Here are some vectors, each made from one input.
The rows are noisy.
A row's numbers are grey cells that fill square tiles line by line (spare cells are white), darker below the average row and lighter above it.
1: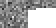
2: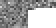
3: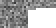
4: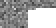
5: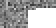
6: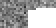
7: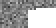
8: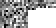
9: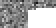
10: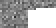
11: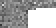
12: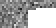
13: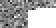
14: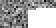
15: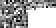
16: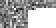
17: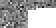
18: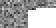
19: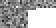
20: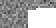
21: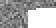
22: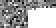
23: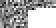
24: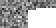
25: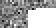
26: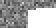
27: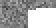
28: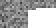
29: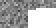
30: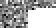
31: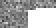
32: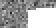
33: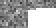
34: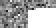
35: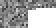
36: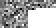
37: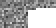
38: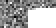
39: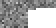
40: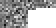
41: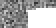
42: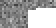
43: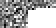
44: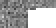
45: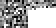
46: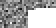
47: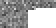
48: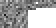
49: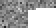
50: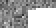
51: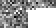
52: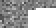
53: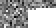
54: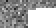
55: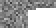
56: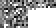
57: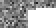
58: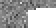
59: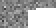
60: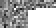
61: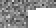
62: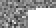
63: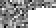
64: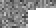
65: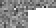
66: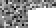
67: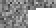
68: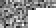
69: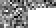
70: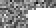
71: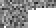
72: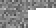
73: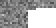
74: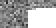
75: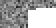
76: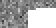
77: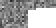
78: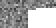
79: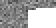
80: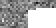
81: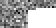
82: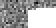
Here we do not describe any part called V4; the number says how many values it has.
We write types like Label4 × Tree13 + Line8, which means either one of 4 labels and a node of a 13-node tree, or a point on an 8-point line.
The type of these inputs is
Label8 × Tree7 + V4.
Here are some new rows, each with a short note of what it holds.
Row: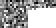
a value of V4
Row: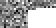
a value of V4
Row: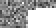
a value of V4
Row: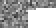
one of 8 labels and a node of a 7-node tree
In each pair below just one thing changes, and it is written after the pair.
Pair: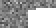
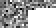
the label
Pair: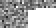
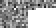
the label
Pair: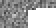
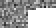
the node of the tree
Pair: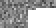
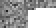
the label
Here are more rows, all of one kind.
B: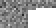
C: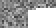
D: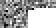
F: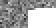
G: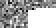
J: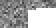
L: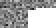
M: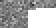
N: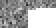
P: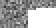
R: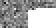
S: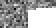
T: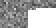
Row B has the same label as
R and T.
